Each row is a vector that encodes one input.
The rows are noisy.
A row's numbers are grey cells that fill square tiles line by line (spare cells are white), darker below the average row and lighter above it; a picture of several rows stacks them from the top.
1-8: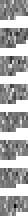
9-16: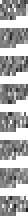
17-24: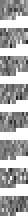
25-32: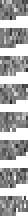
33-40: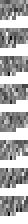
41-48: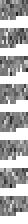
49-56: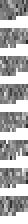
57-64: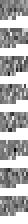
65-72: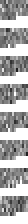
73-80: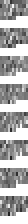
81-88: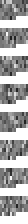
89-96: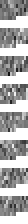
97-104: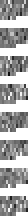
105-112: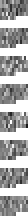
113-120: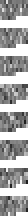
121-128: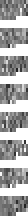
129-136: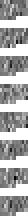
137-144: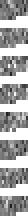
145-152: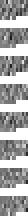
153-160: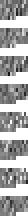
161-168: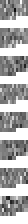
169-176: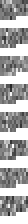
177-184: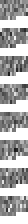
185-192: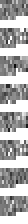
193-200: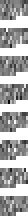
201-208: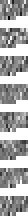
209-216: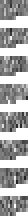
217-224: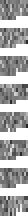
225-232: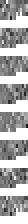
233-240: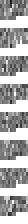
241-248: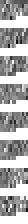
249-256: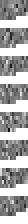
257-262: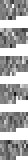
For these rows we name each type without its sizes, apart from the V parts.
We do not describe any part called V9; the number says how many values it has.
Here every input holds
a label, together with either a point on a line and a true/false value, or a value of V9.
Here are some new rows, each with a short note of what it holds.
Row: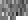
a label, a point on a line and a true/false value
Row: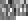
a label and a value of V9
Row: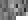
a label, a point on a line and a true/false value
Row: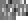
a label and a value of V9
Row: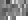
a label and a value of V9
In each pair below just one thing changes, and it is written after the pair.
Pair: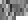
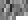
the place on the line
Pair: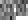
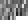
the label
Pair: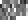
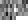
the place on the line
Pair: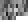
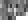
the place on the line
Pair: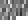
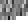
the place on the line
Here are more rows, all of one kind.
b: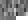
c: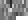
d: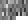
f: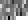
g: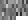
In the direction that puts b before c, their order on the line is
d, g, b, c, f.
